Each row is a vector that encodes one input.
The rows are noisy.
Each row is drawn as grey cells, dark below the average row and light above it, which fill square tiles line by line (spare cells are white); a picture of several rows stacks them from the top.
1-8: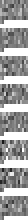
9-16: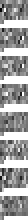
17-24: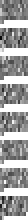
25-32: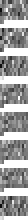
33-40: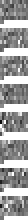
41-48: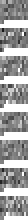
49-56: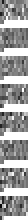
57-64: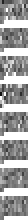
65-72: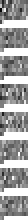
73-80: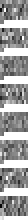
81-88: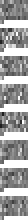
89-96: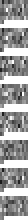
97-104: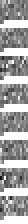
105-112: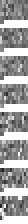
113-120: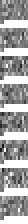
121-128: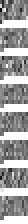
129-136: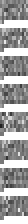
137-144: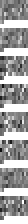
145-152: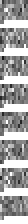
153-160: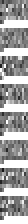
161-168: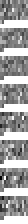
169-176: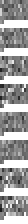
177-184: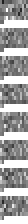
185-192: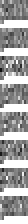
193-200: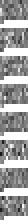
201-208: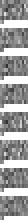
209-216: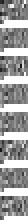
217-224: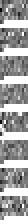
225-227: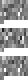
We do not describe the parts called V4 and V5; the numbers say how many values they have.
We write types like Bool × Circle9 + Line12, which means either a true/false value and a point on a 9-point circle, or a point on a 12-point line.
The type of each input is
Bool × Bool × Bool × Bool + Tree9 × (Tree9 + V4) + V5.
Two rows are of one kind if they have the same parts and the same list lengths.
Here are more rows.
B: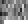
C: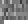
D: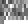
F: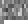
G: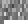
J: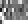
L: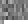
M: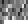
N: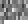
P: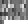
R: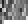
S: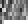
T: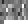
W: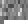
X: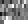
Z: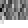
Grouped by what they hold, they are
B, M, T, X
C, F, G, L, W
D, P
J, N, R, S, Z

